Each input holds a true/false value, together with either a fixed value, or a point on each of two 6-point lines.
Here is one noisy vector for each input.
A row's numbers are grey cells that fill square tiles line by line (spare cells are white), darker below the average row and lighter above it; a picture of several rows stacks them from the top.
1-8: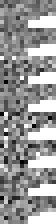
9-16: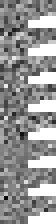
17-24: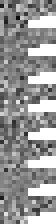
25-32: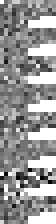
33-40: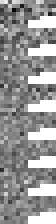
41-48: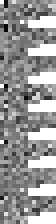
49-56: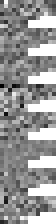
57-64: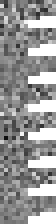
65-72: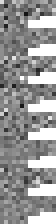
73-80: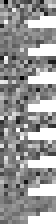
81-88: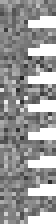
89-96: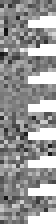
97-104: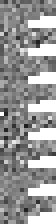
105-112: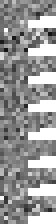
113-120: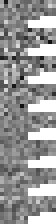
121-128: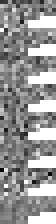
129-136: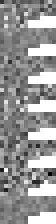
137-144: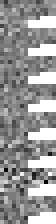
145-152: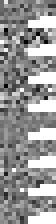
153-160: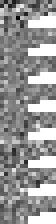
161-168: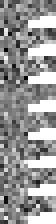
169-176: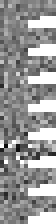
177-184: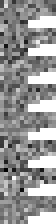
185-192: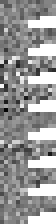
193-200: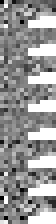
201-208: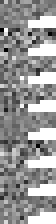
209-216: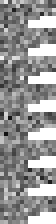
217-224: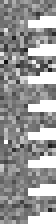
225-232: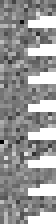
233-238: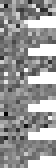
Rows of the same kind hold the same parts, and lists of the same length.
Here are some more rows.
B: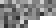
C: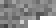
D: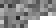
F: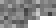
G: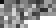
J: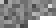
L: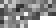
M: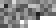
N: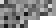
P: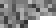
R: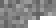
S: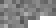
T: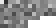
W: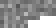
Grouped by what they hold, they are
B, C, D, G, J, L, M, N, P, R, S, T, W
F

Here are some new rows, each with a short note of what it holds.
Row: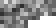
a point on each of two 6-point lines and a true/false value
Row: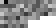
a point on each of two 6-point lines and a true/false value
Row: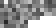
a point on each of two 6-point lines and a true/false value
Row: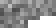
a point on each of two 6-point lines and a true/false value
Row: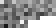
a point on each of two 6-point lines and a true/false value
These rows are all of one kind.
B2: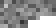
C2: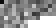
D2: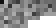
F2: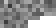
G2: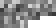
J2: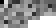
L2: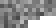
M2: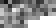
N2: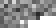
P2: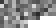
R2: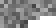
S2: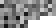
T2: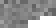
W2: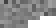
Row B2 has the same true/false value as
G2, R2, T2 and W2.
